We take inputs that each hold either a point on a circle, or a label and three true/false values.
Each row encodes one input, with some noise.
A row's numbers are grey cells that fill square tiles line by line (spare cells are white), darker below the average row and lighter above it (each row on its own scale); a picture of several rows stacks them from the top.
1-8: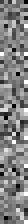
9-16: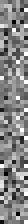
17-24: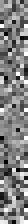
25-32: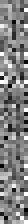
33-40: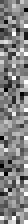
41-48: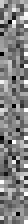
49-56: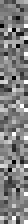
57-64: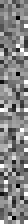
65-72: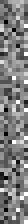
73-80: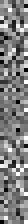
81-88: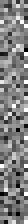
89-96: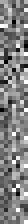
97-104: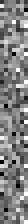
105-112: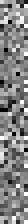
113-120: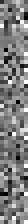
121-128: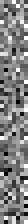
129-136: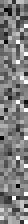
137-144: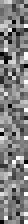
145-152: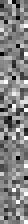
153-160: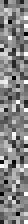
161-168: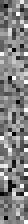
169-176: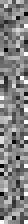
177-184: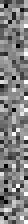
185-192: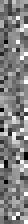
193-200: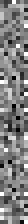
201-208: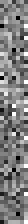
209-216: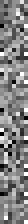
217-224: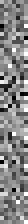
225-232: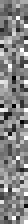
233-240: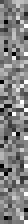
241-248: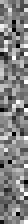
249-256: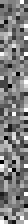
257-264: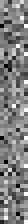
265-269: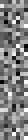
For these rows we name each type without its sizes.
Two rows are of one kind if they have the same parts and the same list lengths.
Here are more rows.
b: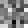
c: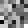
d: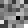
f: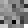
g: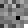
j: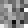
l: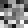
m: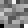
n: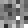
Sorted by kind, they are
b, c, f, j
d, g, l, m, n

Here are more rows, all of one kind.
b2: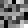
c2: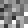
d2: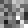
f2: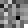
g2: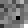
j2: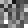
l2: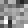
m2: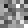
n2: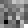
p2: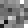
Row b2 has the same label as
d2 and n2.
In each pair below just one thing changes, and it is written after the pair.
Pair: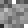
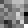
the label
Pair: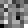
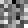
the label
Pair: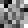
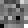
one of the three true/false values
